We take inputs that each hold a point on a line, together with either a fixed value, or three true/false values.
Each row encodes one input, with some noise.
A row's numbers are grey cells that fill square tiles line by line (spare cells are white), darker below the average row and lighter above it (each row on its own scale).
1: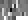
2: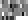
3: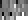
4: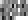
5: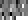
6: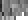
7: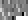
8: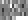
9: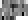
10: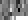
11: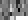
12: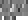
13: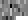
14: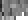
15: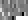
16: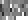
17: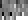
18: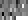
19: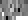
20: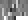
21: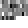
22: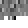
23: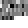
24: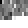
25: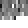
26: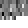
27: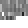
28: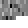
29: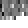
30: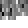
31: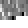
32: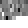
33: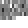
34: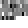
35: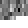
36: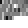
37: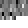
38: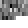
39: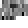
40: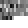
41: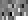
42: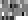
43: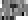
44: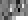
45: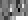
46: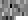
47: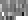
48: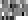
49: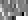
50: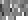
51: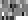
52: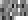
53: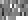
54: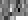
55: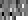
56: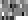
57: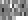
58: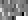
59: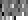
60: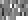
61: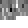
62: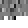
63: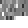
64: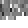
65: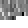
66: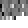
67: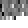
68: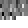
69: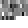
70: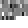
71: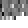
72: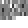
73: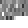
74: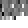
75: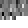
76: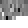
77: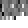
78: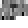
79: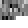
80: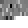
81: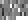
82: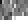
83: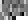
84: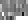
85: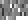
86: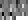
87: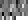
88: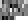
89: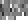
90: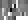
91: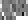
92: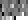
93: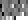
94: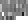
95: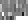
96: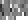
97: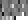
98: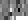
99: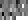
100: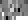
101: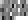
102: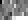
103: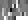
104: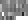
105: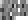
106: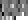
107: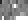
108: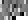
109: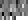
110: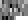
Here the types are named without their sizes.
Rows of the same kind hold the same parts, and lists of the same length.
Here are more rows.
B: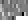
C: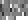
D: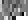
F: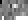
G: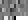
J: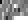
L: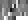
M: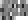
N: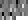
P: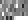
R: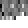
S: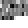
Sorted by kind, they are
B, D, F, G, J, L, N, P, R, S
C, M

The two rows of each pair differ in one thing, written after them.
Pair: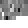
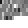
one of the three true/false values
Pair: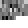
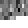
the place on the line
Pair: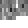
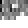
one of the three true/false values
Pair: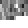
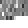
the place on the line
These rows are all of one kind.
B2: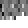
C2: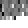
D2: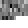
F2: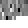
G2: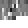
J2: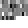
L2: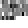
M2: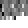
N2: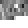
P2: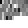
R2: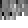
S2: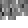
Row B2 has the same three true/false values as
C2, D2 and M2.
